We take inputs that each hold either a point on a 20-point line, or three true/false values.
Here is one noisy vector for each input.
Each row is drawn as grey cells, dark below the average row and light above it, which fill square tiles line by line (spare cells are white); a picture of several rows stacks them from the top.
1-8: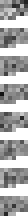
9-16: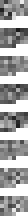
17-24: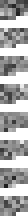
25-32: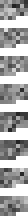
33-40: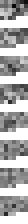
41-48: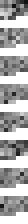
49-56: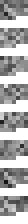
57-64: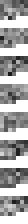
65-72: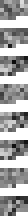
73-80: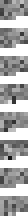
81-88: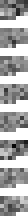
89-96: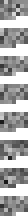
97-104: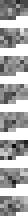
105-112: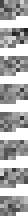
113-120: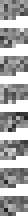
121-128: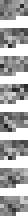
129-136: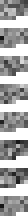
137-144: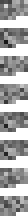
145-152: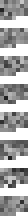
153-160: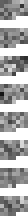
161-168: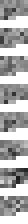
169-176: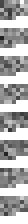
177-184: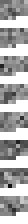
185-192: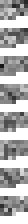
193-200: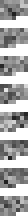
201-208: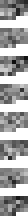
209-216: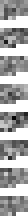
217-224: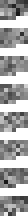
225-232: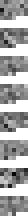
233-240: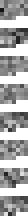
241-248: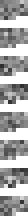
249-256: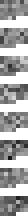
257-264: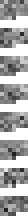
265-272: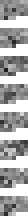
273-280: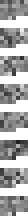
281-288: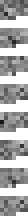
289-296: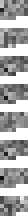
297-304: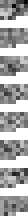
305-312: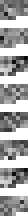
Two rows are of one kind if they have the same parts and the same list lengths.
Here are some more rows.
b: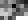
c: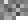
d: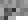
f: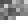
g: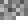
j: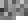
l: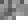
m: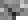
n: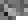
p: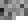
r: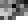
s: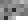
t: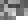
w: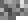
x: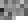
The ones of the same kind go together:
b, n, r, t
c, d, f, g, j, l, m, p, s, w, x

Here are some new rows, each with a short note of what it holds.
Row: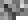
a point on a 20-point line
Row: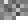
a point on a 20-point line
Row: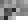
a point on a 20-point line
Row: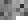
a point on a 20-point line
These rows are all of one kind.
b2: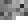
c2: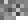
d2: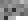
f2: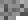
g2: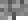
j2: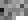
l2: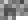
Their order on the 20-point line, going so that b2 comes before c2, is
j2, b2, f2, d2, l2, g2, c2.
